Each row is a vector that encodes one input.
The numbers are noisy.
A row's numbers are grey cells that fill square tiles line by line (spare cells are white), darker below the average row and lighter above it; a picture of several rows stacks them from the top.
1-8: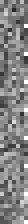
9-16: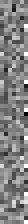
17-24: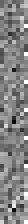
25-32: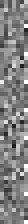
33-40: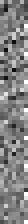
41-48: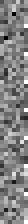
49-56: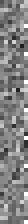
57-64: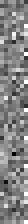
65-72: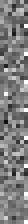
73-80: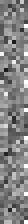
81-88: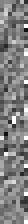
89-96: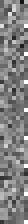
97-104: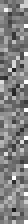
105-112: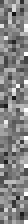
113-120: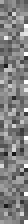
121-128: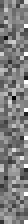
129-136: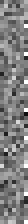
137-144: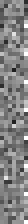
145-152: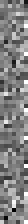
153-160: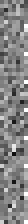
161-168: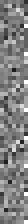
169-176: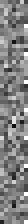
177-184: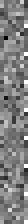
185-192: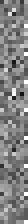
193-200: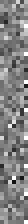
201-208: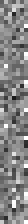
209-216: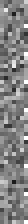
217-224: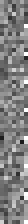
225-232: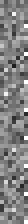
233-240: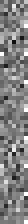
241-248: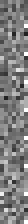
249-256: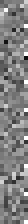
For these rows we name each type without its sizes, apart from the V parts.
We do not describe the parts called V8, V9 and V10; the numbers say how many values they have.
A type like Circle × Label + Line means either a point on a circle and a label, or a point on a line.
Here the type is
(Bool × Circle + V10) × (Line + V8 × V9).
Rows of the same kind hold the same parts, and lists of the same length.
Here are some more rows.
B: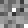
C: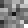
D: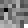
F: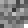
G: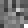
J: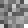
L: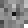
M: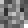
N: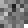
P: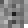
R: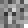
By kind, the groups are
B, J, R
C, L, P
D, G, M
F, N

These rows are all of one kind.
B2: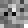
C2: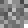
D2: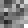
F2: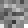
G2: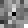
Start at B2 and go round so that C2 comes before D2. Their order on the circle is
B2, C2, F2, D2, G2.
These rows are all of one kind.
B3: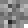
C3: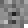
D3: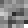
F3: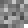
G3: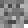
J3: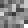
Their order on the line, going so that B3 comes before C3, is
J3, G3, F3, B3, C3, D3.
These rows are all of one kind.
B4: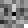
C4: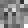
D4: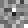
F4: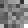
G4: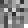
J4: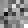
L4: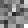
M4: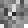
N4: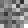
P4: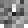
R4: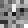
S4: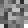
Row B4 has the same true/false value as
D4, M4, P4 and S4.
